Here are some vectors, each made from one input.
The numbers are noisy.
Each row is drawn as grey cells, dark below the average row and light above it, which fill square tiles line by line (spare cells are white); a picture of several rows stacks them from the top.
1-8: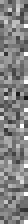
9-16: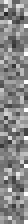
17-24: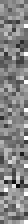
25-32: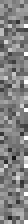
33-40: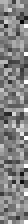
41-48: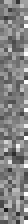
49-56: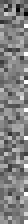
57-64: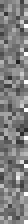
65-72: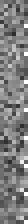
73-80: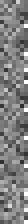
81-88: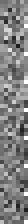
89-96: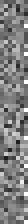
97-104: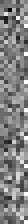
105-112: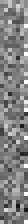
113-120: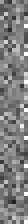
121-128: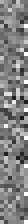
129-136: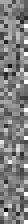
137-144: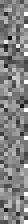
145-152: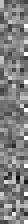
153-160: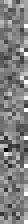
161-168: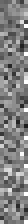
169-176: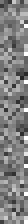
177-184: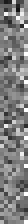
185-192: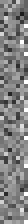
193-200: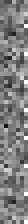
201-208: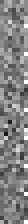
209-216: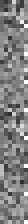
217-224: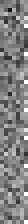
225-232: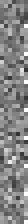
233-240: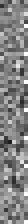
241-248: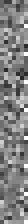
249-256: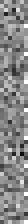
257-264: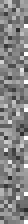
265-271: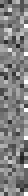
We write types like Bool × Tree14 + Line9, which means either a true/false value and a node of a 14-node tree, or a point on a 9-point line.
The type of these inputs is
Bool × (Circle8 + Line10) + Circle9 + List2(Circle10).
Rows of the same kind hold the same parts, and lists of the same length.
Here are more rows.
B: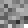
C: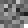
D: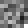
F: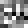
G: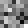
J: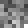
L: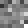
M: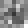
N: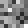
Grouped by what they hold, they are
B
C
D
F, J
G, L, N
M

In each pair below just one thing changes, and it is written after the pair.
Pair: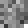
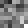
the true/false value
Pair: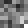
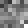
the place on the 10-point line
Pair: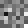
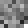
the true/false value
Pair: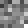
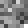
the true/false value
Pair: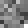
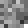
the place on the 10-point line
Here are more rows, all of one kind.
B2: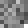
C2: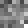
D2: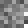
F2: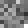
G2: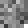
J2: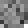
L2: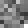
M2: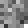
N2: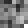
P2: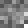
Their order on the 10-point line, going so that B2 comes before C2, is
G2, M2, B2, F2, C2, L2, J2, N2, D2, P2.
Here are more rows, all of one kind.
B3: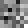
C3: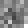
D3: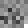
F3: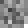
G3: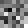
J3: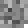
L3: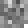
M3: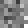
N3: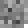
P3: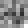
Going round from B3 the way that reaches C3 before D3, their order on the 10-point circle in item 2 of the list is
B3, C3, M3, J3, N3, L3, F3, P3, G3, D3.
